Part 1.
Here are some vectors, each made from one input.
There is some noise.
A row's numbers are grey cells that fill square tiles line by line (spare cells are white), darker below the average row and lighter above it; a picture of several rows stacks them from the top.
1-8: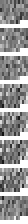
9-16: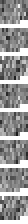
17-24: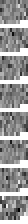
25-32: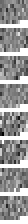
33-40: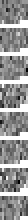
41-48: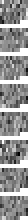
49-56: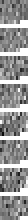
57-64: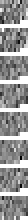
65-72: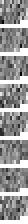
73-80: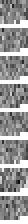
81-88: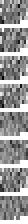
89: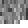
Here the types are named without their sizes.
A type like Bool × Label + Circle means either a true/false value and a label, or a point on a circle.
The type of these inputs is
Line + Tree × Tree.
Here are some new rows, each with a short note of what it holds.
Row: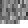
a node of each of two trees
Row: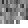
a node of each of two trees
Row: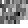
a point on a line
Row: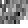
a point on a line
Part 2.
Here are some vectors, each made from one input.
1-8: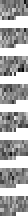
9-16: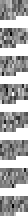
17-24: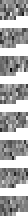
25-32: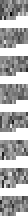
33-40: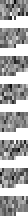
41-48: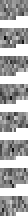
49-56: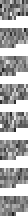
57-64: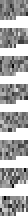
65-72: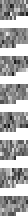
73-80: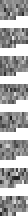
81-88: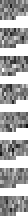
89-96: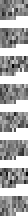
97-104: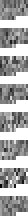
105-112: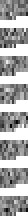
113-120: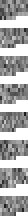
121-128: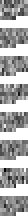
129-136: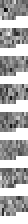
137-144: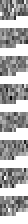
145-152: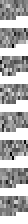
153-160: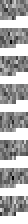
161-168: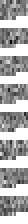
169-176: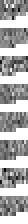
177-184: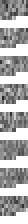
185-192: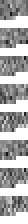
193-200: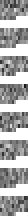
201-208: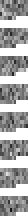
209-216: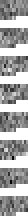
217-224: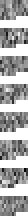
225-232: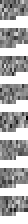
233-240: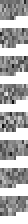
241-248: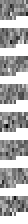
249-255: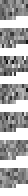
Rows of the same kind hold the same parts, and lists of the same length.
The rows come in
3 kinds.
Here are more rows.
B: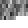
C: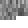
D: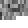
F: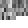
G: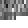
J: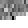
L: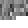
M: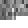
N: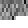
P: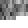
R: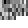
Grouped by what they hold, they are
B, G, J, M, N, P
C, D, F, L
R

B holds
a point on an 8-point circle and a true/false value.
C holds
a point on a 10-point circle.
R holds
a fixed value.
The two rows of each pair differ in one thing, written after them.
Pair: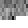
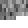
the true/false value
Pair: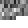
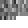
the true/false value
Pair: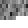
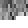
the true/false value
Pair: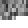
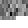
the place on the 8-point circle
